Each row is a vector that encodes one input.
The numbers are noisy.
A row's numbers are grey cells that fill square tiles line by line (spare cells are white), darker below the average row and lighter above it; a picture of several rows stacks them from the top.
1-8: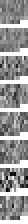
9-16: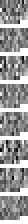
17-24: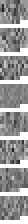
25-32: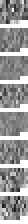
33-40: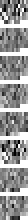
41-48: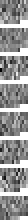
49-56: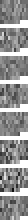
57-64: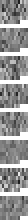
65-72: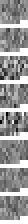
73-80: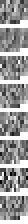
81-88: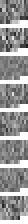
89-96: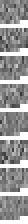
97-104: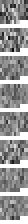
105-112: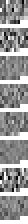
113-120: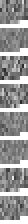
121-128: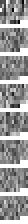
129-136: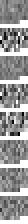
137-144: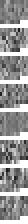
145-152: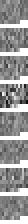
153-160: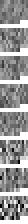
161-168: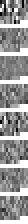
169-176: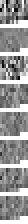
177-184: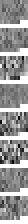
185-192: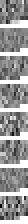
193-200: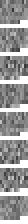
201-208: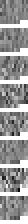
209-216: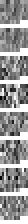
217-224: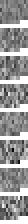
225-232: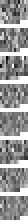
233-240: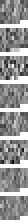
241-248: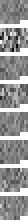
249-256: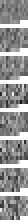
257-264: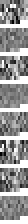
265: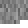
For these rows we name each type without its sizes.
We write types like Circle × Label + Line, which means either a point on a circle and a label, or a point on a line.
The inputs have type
(Bool × Bool × Bool × Bool + Unit) × Line.
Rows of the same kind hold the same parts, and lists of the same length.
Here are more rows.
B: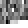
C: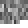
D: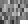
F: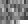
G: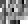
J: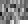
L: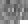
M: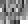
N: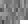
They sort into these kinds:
B, D, G, J, L, N
C, F, M

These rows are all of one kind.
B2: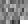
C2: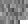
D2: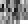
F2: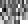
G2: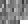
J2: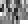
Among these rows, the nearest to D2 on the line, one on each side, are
F2 and G2.
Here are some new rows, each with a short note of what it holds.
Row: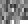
a point on a line
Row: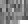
a point on a line and four true/false values
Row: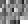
a point on a line and four true/false values
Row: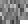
a point on a line
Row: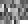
a point on a line
